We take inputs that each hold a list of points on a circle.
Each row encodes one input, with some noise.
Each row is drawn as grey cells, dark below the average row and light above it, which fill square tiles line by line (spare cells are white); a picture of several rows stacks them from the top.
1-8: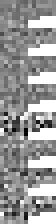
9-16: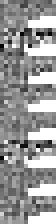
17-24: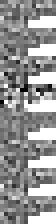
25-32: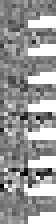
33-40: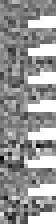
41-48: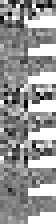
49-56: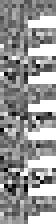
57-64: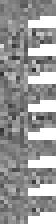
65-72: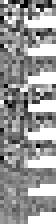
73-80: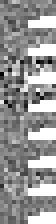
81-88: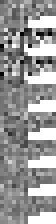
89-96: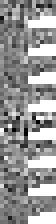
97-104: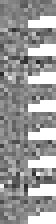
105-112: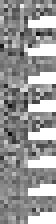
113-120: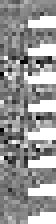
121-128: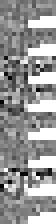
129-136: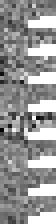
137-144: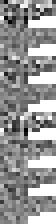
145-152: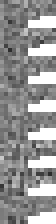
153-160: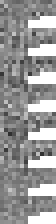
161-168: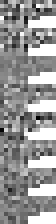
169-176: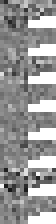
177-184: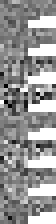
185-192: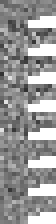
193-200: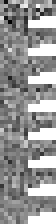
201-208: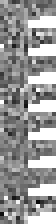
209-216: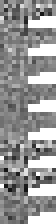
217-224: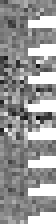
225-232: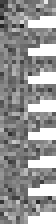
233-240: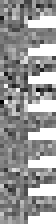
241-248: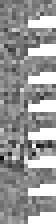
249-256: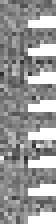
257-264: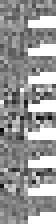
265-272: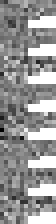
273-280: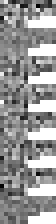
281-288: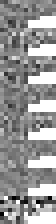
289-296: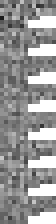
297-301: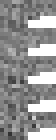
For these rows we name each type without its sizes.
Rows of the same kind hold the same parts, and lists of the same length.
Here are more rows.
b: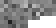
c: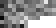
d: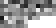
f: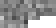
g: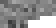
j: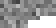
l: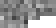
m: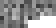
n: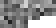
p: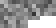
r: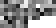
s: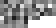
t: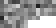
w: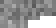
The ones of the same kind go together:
b, g, m, n, r
c
d, f, j, l, p, s, t, w

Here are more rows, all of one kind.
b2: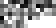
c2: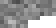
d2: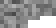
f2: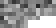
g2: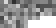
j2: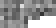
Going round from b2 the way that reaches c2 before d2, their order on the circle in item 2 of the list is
b2, c2, f2, j2, g2, d2.
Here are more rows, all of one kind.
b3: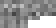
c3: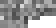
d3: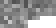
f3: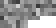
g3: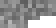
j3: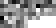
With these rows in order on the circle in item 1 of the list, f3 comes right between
b3 and j3.
